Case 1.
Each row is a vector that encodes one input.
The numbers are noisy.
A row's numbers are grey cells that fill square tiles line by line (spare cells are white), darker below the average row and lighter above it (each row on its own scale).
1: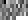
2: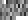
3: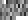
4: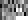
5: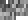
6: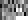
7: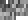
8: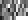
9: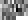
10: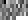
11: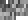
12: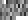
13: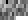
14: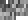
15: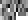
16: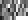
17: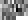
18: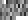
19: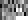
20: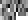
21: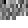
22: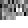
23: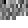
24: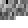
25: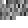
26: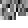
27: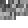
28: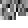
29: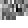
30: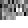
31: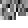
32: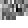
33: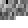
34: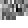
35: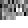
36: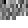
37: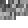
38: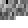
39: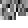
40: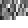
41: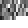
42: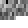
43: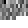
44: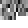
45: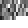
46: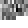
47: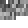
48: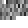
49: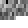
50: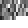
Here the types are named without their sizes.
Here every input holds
three true/false values.
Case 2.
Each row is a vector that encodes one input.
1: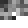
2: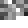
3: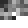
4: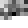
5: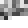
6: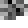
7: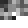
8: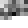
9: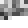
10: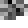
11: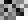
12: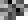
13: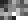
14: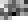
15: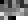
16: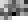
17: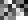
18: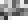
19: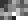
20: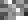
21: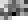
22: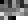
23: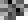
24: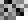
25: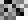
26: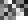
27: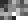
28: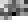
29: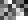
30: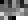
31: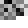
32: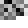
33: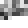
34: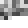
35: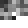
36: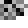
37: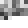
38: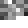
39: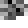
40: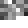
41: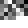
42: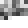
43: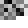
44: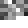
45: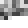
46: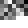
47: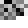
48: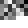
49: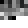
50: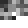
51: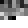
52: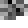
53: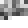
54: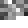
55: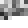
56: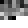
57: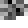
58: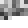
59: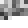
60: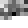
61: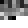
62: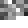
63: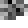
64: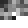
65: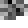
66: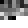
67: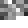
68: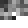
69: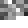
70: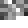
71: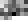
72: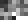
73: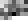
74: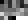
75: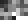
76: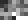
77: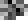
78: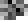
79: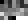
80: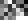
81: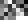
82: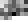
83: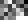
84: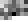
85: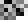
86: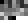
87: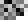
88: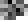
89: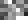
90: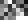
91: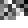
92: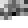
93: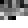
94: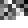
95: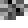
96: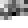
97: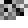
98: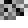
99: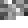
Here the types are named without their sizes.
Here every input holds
three true/false values.
